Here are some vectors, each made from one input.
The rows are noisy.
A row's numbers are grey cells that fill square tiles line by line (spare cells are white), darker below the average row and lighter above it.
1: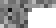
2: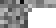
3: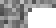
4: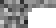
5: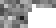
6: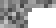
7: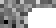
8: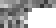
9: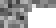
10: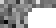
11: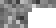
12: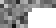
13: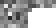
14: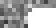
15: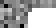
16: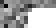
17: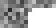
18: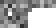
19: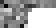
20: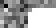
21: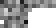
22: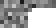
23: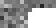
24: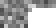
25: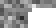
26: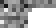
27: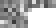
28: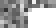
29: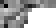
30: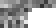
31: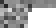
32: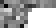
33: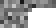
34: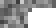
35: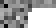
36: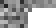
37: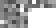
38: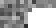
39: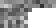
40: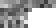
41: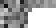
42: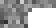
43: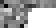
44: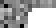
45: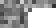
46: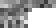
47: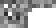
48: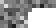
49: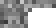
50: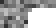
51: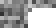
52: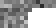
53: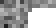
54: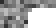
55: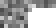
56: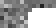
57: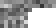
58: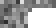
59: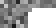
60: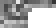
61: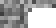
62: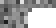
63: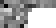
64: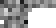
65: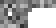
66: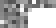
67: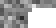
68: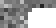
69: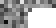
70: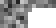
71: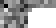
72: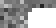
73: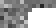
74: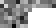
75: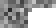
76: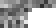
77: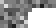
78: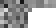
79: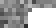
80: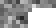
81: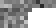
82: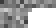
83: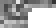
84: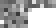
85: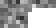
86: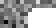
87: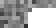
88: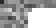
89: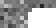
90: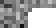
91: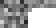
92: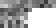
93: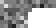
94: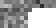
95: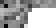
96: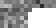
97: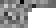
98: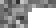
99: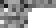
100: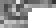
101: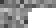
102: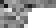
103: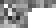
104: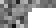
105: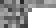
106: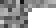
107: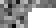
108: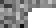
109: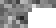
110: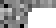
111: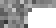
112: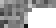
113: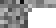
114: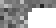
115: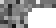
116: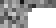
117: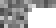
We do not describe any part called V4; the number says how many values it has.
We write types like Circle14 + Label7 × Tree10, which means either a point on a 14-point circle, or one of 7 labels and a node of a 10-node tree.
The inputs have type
(Bool × Bool × Bool + V4) × Label5 + List3(Line5).
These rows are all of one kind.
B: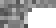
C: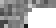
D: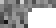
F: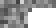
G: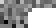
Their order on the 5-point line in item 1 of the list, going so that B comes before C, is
G, D, F, B, C.
